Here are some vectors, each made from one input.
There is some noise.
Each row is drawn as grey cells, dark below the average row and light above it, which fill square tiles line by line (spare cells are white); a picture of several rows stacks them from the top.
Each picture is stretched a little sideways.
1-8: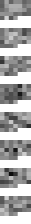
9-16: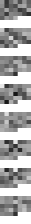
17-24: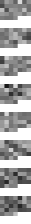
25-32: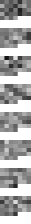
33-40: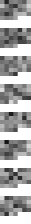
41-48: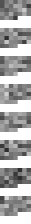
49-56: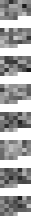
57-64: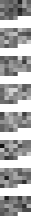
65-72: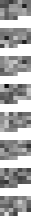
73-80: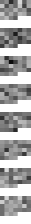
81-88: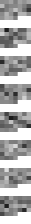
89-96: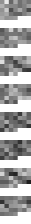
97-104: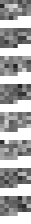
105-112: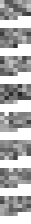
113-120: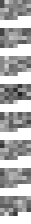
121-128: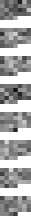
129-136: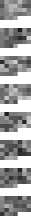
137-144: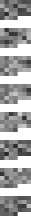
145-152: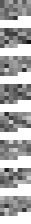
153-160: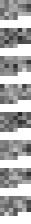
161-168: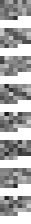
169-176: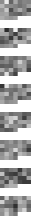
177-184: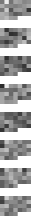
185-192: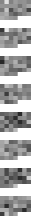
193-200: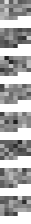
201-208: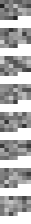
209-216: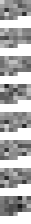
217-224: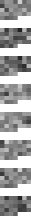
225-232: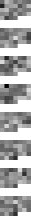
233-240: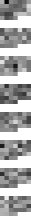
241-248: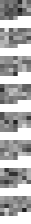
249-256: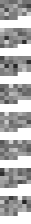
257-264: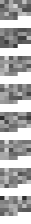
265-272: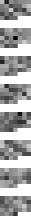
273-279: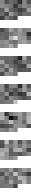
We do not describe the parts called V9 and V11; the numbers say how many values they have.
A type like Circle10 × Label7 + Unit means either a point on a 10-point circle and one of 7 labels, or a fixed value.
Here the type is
(Bool × Bool × Bool × Bool + Unit) × V9 + Line4 × V11 + Line10.
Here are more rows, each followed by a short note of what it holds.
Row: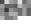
a value of V9
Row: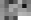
four true/false values and a value of V9
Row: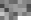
four true/false values and a value of V9
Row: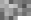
four true/false values and a value of V9
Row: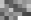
a point on a 10-point line
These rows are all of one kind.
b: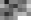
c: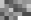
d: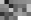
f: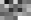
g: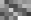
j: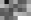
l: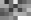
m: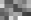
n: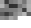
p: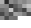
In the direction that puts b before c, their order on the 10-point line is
f, l, j, b, n, d, p, g, c, m.
